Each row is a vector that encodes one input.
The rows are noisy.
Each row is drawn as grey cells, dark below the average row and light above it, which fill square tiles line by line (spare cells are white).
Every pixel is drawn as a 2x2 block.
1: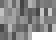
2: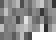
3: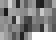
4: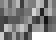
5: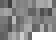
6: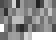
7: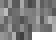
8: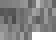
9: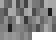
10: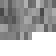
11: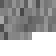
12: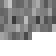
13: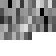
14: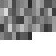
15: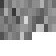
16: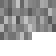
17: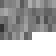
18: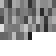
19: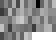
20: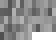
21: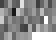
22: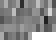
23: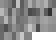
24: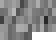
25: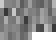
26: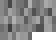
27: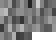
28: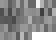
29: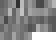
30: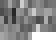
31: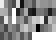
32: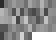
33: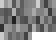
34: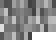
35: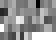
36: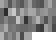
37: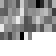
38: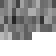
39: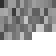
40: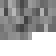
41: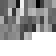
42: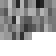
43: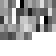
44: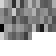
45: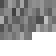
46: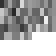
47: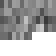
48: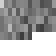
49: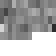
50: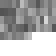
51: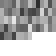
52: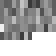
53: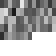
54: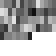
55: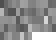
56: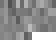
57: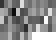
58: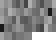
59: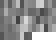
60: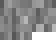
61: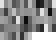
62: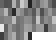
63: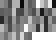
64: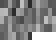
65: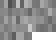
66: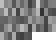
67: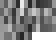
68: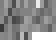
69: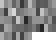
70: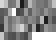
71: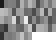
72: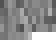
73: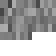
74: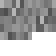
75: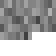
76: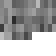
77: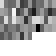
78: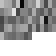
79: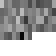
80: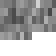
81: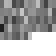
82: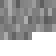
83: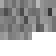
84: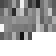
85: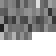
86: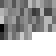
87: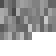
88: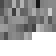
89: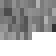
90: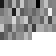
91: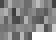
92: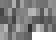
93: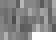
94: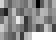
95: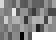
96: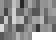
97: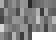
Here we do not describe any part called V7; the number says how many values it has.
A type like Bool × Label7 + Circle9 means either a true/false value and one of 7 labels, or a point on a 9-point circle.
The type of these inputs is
(Bool × Bool × Bool + Unit) × V7 + Line4 × Line4.
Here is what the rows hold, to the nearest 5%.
About 20% of them hold a point on each of two 4-point lines. The rest hold a value of V7, together with either a fixed value, or three true/false values.
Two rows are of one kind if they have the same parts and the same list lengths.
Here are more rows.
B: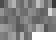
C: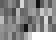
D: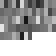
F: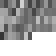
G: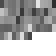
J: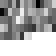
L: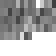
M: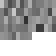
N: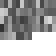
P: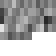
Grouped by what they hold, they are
B, G, J, P
C, L, M
D, F, N

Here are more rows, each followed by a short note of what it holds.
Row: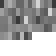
three true/false values and a value of V7
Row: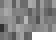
three true/false values and a value of V7
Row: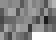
three true/false values and a value of V7
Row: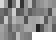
a value of V7
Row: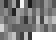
a point on each of two 4-point lines
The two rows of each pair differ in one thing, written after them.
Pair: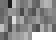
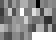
the value of V7
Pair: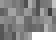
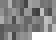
one of the three true/false values
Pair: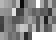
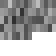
the value of V7
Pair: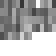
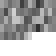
the value of V7
